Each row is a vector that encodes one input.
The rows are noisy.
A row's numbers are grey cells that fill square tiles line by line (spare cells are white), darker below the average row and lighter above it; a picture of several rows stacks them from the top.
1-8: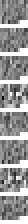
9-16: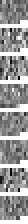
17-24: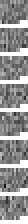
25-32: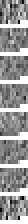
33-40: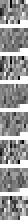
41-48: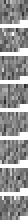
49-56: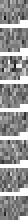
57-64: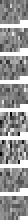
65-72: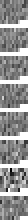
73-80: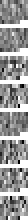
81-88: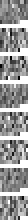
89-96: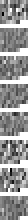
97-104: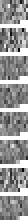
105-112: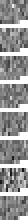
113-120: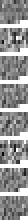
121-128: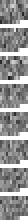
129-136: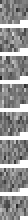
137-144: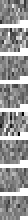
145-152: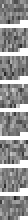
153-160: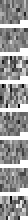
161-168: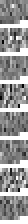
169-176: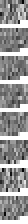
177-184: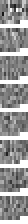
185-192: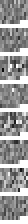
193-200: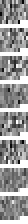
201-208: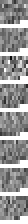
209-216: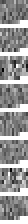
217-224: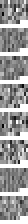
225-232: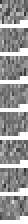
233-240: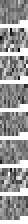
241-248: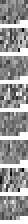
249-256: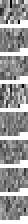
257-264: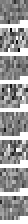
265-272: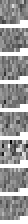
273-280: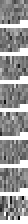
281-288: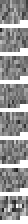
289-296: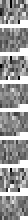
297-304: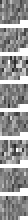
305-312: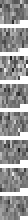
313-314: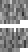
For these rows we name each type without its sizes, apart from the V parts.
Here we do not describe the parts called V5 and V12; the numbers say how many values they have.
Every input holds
either a point on a line, or three true/false values, a value of V5 and a value of V12.
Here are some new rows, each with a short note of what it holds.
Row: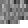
three true/false values, a value of V5 and a value of V12
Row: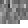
three true/false values, a value of V5 and a value of V12
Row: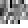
a point on a line
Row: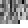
a point on a line
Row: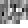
a point on a line
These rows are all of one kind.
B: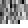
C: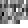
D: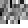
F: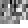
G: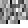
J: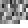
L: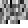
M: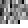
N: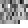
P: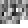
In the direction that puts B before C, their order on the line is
G, L, D, M, B, N, J, F, P, C.
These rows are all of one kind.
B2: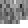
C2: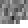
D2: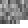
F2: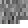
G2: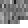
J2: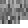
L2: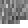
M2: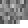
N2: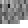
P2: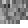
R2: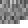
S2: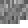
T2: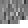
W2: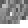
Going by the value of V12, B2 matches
C2, F2, L2 and S2.
